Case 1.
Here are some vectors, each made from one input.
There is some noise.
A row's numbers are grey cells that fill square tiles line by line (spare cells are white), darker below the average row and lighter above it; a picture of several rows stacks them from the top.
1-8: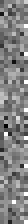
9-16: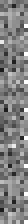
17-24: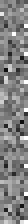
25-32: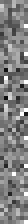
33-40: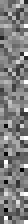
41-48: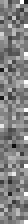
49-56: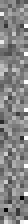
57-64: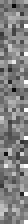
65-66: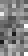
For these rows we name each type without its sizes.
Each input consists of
either a point on a line, or four true/false values.
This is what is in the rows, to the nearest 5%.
About 25% of them hold a point on a line. The rest hold four true/false values.
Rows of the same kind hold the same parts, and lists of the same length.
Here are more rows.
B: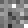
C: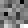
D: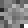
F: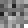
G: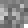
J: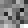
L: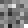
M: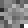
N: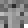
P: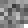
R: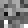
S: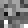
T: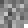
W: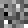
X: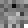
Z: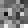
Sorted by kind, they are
B, D, F, G, L, M, N, P, T, X
C, J, R, S, W, Z

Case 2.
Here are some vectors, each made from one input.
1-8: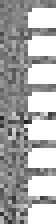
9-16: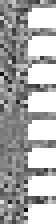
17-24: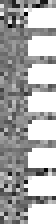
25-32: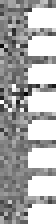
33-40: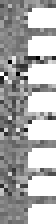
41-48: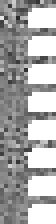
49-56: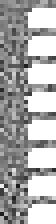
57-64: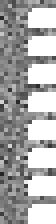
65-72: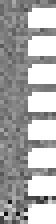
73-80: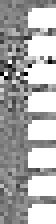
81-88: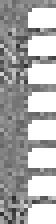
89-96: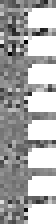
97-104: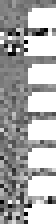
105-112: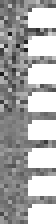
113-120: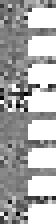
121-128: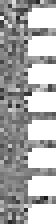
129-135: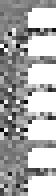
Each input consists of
a point on a 4-point line and a true/false value.
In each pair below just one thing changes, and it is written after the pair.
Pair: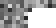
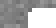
the true/false value
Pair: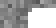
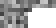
the place on the 4-point line
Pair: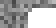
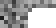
the place on the 4-point line
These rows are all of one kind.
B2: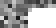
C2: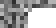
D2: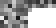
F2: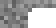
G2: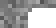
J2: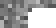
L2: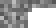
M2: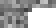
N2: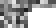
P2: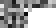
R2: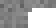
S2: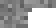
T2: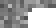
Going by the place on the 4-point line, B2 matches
F2, N2, P2 and R2.
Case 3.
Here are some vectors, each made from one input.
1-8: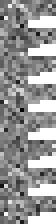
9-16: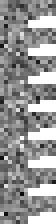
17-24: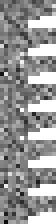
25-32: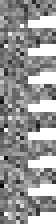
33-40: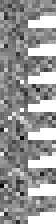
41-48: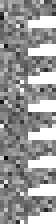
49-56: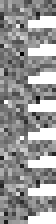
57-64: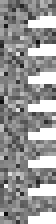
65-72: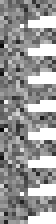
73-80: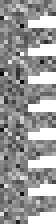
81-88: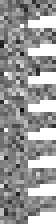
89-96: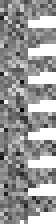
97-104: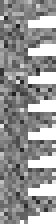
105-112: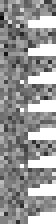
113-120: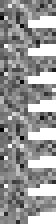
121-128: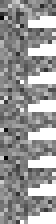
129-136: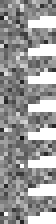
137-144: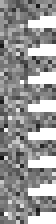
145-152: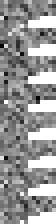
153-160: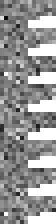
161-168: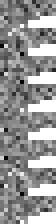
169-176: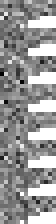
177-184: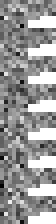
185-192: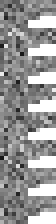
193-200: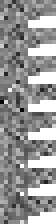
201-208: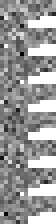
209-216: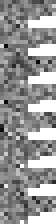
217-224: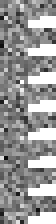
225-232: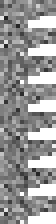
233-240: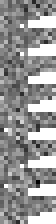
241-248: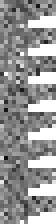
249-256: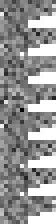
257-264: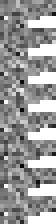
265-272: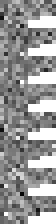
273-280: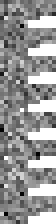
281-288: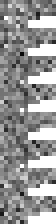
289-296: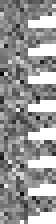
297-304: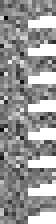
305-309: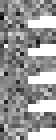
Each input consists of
either a point on a 17-point circle, or four true/false values.
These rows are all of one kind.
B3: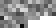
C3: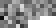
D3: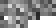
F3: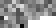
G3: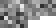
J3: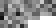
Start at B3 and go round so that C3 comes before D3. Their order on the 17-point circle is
B3, F3, G3, C3, J3, D3.
